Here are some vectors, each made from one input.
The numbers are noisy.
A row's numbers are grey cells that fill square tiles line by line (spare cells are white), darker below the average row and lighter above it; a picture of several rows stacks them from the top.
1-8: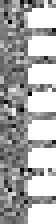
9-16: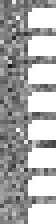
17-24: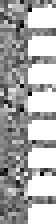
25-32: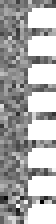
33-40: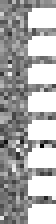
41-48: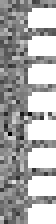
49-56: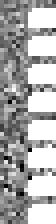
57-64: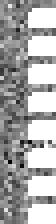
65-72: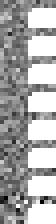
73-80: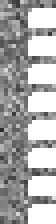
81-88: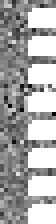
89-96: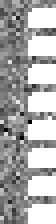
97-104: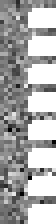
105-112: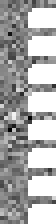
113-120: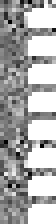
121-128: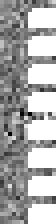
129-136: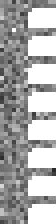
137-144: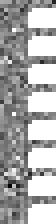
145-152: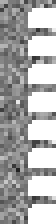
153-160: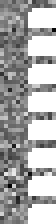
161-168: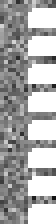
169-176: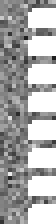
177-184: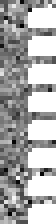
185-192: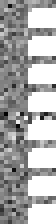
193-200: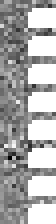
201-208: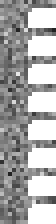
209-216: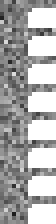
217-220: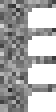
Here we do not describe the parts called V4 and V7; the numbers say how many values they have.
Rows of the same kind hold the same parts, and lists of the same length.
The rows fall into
3 kinds.
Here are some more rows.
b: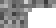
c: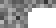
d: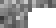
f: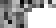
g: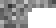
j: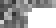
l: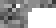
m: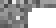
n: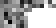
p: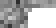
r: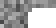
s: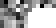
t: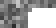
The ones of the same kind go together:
b, c, d, g, j, l, t
f, n, s
m, p, r

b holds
one of 8 labels, a point on a 9-point line and a value of V7.
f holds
a value of V4.
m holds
one of 8 labels, three true/false values and a value of V7.
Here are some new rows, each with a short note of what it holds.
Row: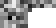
a value of V4
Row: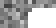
one of 8 labels, three true/false values and a value of V7
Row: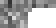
one of 8 labels, three true/false values and a value of V7
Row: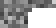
one of 8 labels, a point on a 9-point line and a value of V7
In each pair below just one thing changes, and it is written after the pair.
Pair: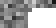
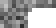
the label
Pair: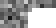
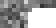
the value of V7
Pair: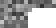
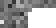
the value of V7
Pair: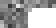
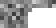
the place on the 9-point line
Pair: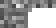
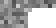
the label
